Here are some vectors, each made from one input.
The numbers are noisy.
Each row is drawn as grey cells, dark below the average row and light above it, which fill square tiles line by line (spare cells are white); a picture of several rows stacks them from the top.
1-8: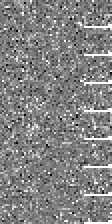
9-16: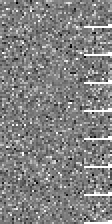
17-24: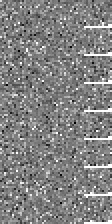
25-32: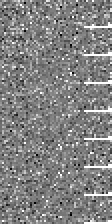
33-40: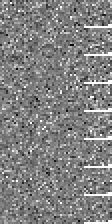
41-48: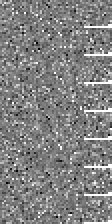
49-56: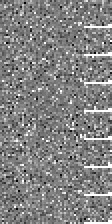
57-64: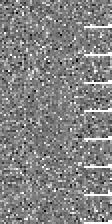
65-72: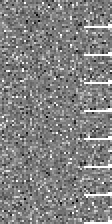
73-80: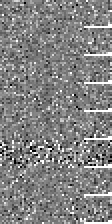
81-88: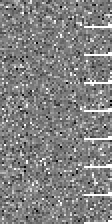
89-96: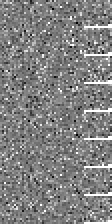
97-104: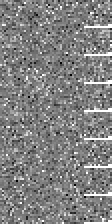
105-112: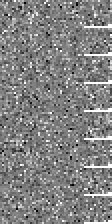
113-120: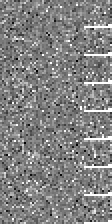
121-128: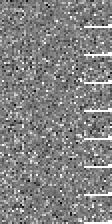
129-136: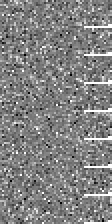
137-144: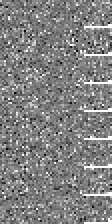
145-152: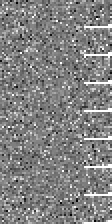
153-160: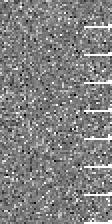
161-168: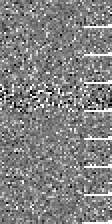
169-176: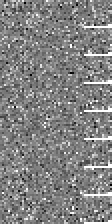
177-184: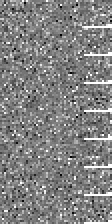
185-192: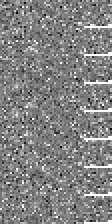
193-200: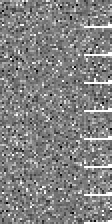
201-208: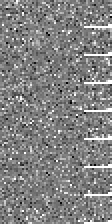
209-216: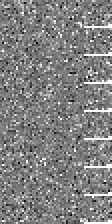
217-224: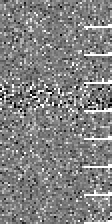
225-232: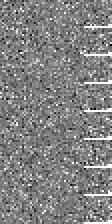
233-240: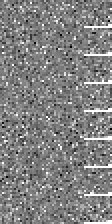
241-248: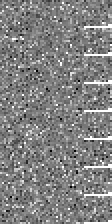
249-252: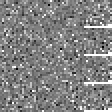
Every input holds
a list of up to two items, each one of 4 labels, a point on a 3-point line and a point on a 12-point line.
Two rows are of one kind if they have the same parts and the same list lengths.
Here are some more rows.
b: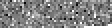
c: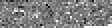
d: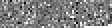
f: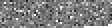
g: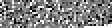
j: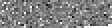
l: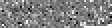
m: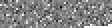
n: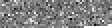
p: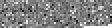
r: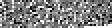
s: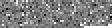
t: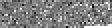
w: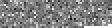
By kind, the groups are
b, d, l, m, n, p, s, w
c, f, j, t
g, r

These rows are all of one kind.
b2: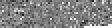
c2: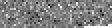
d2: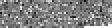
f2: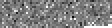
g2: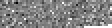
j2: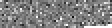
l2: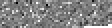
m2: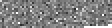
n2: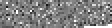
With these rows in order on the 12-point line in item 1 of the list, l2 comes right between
b2 and c2.
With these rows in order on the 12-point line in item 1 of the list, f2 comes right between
d2 and m2.
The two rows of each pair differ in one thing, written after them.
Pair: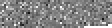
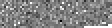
the label in item 2 of the list
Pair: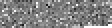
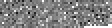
the place on the 3-point line in item 1 of the list
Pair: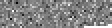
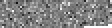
the place on the 12-point line in item 1 of the list
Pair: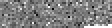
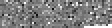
the place on the 12-point line in item 2 of the list
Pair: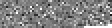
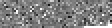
the place on the 3-point line in item 2 of the list
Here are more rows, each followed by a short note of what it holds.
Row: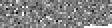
a list of one item
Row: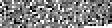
the empty list
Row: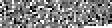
the empty list
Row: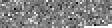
a list of one item
